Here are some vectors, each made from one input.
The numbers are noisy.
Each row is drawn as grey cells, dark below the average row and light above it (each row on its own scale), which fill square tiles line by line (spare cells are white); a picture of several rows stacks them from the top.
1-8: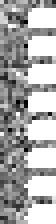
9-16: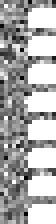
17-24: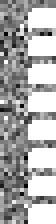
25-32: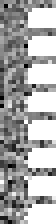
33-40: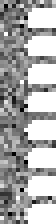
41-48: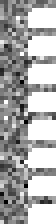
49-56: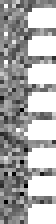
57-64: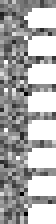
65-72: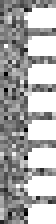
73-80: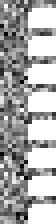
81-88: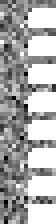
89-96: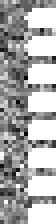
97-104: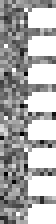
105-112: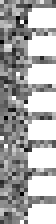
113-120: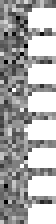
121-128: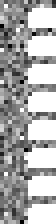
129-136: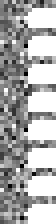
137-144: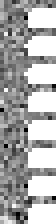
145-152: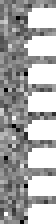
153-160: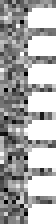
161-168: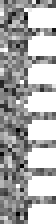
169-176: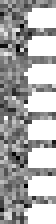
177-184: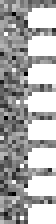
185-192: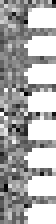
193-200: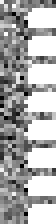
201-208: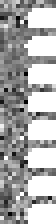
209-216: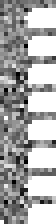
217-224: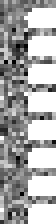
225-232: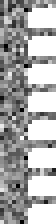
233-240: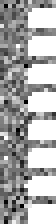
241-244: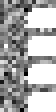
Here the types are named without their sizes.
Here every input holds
either a fixed value, or a point on each of two lines and three true/false values.
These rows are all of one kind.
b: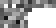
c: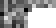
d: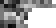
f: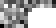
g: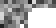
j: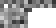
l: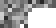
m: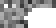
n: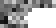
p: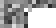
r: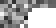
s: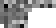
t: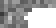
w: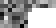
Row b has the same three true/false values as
f, j and m.
